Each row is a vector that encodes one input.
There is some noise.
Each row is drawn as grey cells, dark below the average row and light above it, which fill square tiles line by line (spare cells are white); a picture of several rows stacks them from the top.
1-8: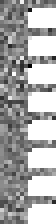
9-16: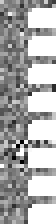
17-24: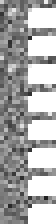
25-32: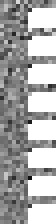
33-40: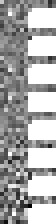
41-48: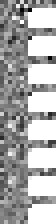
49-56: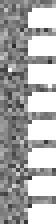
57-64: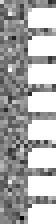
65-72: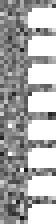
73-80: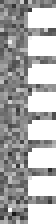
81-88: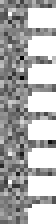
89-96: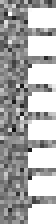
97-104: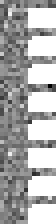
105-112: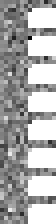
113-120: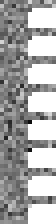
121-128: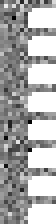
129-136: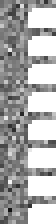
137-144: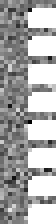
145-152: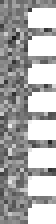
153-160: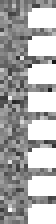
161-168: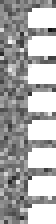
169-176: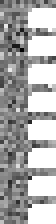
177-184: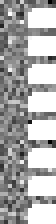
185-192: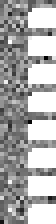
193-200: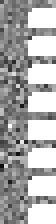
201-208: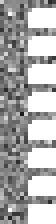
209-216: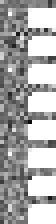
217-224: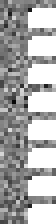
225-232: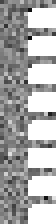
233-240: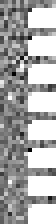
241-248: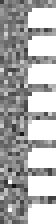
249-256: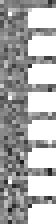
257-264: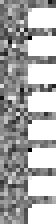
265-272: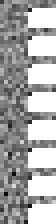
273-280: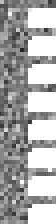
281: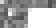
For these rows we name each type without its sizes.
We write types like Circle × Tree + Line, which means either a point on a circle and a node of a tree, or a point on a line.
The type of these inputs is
(Bool × Circle + Unit) × Line.
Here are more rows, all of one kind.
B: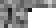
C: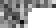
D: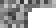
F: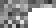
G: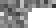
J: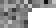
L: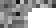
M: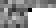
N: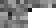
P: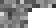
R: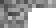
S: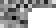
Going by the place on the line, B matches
D, F, N and P.
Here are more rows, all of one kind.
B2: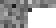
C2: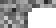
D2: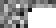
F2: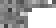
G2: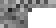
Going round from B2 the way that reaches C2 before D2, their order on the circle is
B2, C2, D2, F2, G2.
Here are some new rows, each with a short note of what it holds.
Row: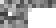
a point on a line
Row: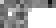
a point on a line
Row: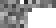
a point on a circle, a point on a line and a true/false value
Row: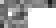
a point on a line
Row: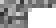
a point on a line
